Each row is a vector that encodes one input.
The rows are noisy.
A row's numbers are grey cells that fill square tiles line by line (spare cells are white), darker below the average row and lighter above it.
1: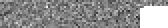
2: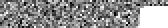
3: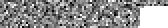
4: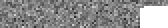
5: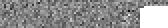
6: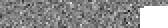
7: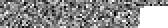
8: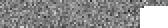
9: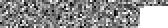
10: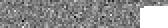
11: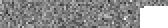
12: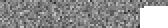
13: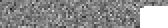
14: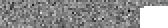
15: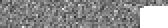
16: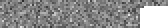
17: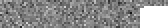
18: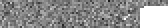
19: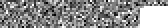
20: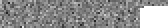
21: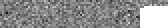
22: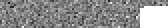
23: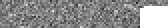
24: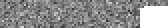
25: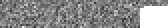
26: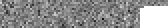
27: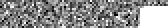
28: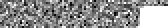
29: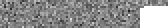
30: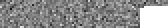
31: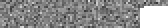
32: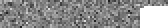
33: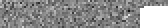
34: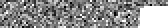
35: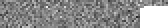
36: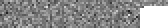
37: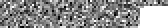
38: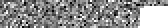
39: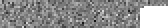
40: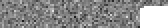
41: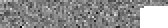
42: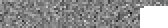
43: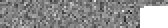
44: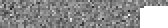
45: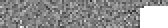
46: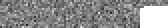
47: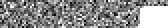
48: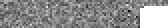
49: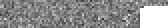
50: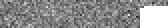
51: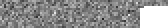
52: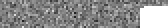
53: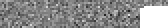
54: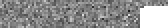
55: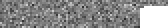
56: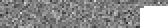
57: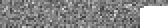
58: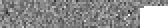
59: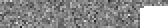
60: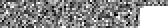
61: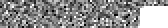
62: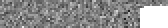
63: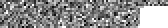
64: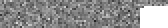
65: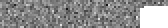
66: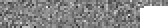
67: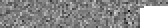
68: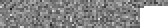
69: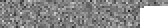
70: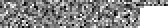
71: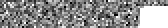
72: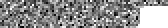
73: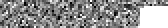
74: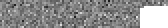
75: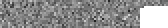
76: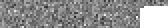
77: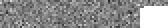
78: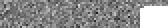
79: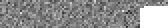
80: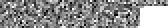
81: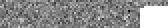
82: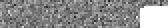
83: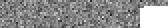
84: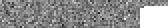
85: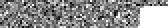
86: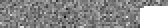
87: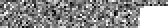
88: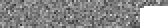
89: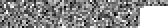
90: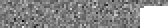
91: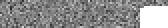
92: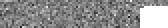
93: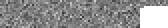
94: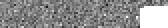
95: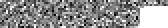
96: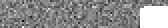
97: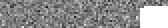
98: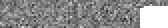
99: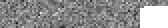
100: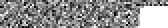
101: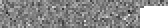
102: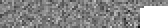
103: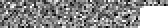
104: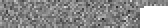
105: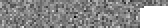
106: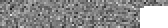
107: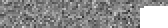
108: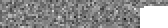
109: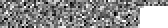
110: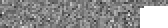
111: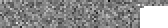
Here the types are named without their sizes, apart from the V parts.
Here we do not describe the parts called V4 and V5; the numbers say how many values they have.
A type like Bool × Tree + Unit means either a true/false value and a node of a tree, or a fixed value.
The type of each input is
Bool × Line × V4 × V5.
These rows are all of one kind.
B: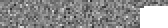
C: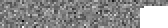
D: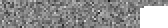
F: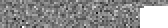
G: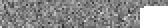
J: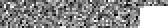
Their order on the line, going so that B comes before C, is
D, G, B, J, C, F.
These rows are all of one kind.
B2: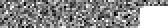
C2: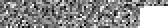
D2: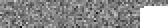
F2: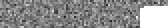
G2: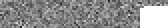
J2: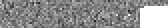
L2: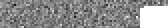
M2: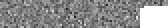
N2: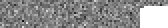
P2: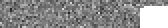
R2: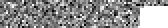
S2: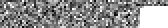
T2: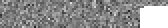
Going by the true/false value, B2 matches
C2, R2 and S2.
